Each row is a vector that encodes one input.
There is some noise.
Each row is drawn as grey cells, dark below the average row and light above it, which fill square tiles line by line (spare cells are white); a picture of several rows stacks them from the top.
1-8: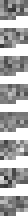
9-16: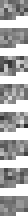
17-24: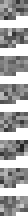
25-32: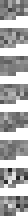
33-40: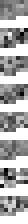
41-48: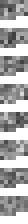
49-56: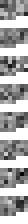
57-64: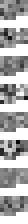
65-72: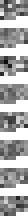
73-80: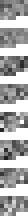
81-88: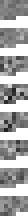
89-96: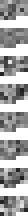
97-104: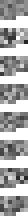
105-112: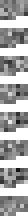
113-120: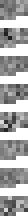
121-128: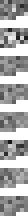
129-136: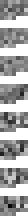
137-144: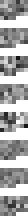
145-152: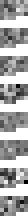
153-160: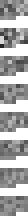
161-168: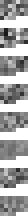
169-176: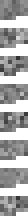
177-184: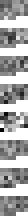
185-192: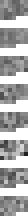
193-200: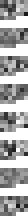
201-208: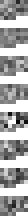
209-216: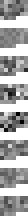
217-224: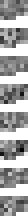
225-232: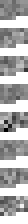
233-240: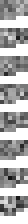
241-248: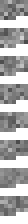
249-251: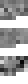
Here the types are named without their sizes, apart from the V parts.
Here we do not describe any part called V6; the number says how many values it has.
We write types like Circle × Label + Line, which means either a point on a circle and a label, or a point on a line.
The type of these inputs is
Line × Line + List(Bool × V6).
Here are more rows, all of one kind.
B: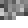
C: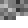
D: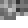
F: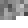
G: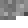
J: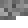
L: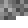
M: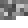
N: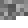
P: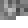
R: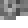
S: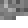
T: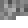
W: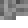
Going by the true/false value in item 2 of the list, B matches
D, M and R.
